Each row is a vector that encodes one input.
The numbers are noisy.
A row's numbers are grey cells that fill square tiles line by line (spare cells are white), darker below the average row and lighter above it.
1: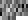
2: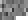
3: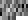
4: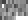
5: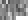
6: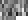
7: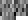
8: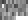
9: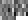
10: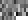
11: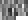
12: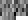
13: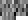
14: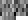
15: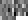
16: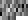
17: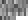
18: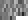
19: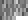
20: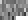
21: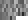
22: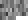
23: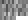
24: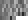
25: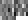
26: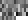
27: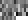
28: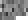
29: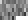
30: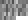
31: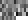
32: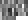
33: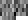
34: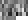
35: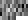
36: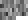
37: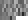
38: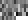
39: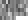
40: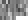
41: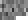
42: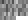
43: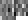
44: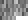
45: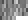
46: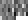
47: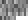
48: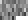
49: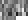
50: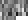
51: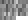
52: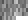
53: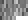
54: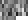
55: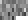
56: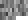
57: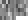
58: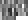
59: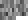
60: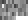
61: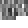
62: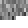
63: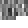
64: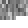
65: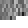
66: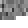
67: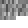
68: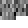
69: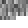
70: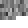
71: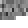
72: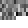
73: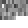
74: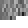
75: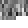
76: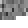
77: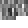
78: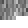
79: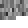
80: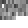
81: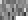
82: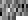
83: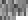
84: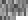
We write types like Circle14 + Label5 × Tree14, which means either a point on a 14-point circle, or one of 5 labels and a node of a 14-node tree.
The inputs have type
Line6 + Line9.
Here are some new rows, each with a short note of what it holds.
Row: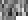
a point on a 6-point line
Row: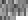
a point on a 9-point line
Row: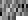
a point on a 6-point line
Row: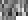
a point on a 6-point line
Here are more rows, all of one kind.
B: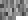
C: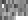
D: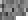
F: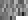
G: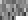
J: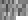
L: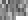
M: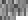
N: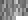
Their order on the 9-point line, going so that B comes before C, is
G, D, B, F, N, J, C, M, L.
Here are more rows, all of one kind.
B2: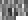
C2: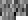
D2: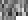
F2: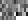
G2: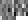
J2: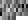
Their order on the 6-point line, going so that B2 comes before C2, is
F2, D2, B2, G2, C2, J2.
